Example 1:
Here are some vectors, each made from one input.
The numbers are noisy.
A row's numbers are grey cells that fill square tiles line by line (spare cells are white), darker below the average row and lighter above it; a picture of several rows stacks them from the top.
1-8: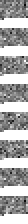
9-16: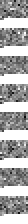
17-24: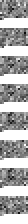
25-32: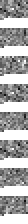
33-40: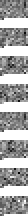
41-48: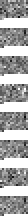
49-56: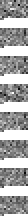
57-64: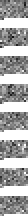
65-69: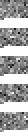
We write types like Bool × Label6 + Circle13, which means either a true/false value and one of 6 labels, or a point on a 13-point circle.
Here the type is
Line8 + Tree8.
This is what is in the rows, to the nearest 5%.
About 55% of them hold a point on an 8-point line. The rest hold a node of an 8-node tree.
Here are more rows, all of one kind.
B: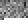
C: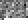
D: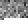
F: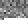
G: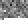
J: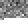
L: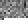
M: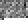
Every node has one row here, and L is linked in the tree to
B, F and M.
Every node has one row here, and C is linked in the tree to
M.
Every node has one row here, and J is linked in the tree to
F.
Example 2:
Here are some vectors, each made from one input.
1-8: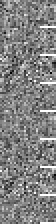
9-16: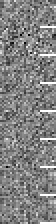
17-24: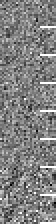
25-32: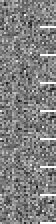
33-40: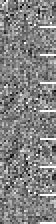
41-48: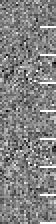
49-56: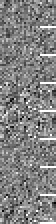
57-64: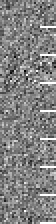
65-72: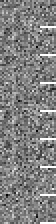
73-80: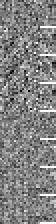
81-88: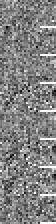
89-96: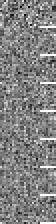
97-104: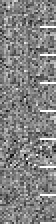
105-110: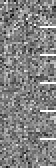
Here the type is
Bool × Bool × Bool × Bool + Tree10.
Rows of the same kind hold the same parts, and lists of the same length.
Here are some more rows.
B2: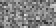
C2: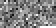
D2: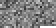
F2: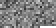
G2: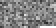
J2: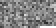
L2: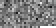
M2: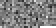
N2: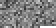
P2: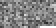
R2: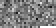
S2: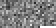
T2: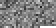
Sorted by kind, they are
B2, D2, F2, G2, J2, L2, M2, N2, P2, R2, S2, T2
C2

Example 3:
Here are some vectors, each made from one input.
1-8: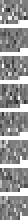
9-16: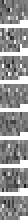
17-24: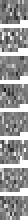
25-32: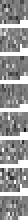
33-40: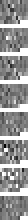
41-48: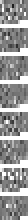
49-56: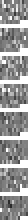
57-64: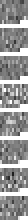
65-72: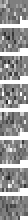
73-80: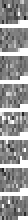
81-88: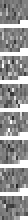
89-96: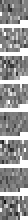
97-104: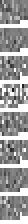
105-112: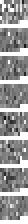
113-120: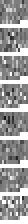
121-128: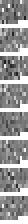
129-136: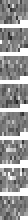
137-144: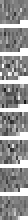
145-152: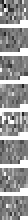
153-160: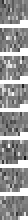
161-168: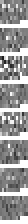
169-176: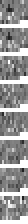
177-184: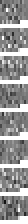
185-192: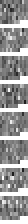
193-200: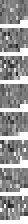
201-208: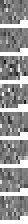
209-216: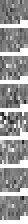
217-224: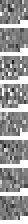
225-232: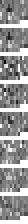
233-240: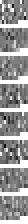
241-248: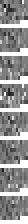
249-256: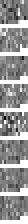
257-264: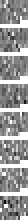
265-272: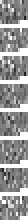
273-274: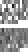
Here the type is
Bool × Label9.
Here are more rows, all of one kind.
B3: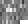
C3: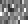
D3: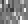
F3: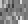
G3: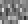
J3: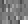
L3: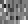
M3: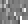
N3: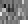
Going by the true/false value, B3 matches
C3, J3 and M3.
